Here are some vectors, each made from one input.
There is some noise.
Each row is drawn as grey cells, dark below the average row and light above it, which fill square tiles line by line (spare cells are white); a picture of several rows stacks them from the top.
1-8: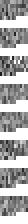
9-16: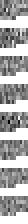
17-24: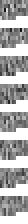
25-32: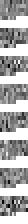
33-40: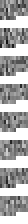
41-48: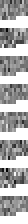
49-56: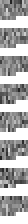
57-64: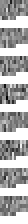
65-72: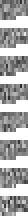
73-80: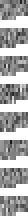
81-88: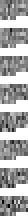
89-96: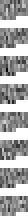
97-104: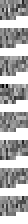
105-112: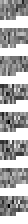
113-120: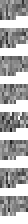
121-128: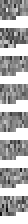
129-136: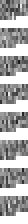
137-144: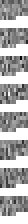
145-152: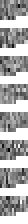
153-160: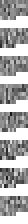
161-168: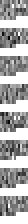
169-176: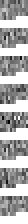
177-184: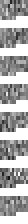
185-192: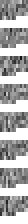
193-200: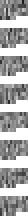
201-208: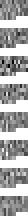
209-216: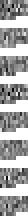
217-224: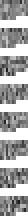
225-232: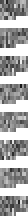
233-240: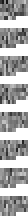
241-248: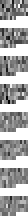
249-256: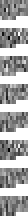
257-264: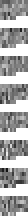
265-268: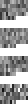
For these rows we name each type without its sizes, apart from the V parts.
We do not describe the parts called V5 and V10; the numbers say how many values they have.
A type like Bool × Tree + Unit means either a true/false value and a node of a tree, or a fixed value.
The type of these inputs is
Bool × Bool × Bool × Bool + Line + V5 × V10.
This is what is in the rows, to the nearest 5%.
About 15% of them hold a point on a line. About 50% of them hold four true/false values. The rest hold a value of V5 and a value of V10.
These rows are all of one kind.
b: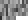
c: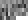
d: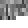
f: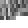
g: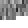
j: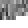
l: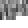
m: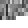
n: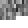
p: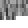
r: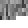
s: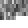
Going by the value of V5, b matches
d, m, r and s.
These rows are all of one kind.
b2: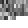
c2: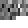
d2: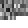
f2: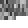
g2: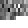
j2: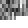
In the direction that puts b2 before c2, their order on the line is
j2, f2, b2, d2, g2, c2.
